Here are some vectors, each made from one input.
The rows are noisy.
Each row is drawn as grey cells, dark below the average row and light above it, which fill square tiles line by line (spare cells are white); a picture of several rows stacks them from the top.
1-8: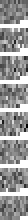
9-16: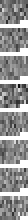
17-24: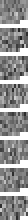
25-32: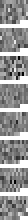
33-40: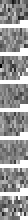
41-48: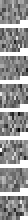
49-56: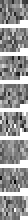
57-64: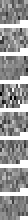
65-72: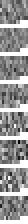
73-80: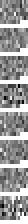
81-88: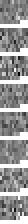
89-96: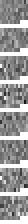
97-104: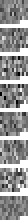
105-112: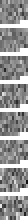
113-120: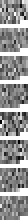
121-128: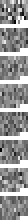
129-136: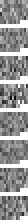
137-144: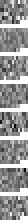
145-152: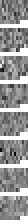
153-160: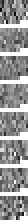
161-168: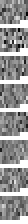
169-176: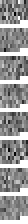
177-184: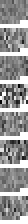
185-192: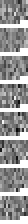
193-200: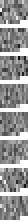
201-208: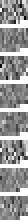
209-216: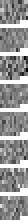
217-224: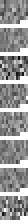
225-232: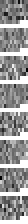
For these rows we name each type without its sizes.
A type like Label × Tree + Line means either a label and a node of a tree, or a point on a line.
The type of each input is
(Bool × Bool × Bool + Line) × Label × (Label + Tree).
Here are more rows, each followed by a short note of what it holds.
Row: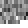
two labels and a point on a line
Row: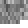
a label, a point on a line and a node of a tree
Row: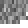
a label, a node of a tree and three true/false values
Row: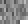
a label, a point on a line and a node of a tree
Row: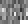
a label, a node of a tree and three true/false values
